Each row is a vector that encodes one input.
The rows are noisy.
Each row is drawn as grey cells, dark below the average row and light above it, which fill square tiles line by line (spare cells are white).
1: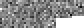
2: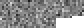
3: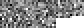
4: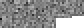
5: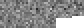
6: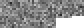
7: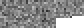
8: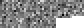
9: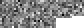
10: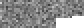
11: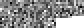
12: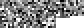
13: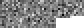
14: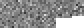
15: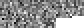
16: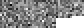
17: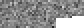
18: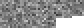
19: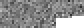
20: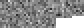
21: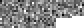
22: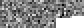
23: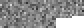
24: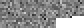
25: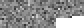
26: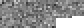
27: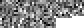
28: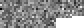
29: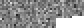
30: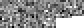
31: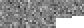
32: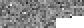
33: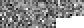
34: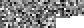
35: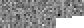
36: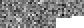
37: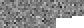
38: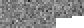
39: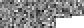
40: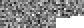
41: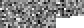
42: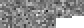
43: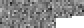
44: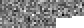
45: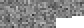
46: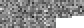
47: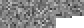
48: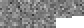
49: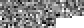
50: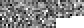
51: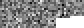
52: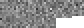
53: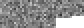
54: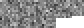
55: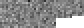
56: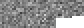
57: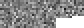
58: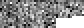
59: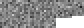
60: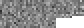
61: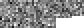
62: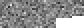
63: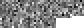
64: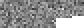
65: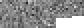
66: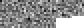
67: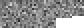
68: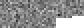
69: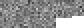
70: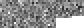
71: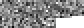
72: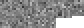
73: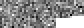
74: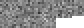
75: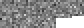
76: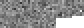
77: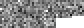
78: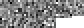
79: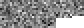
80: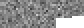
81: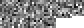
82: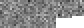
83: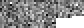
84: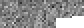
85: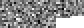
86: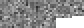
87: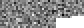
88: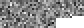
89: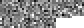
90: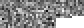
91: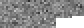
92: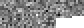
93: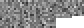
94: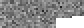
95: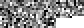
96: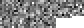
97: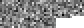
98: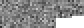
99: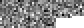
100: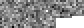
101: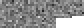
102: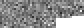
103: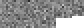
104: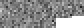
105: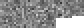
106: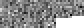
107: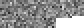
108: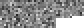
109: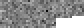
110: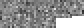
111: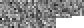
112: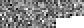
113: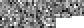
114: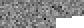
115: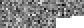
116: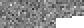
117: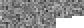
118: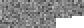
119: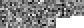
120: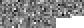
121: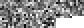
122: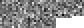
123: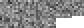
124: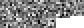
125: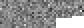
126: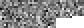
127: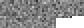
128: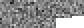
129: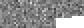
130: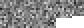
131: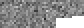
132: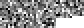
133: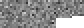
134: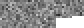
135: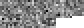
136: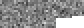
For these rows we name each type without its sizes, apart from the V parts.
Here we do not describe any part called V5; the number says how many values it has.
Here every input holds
either a point on a line, or a list of items, each a label and a value of V5.
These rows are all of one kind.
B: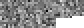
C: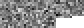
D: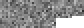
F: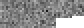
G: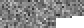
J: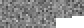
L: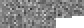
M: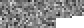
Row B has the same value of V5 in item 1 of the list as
D and F.
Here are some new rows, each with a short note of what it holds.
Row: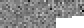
a list of one item
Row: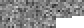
a list of two items
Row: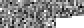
a list of one item
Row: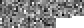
a point on a line
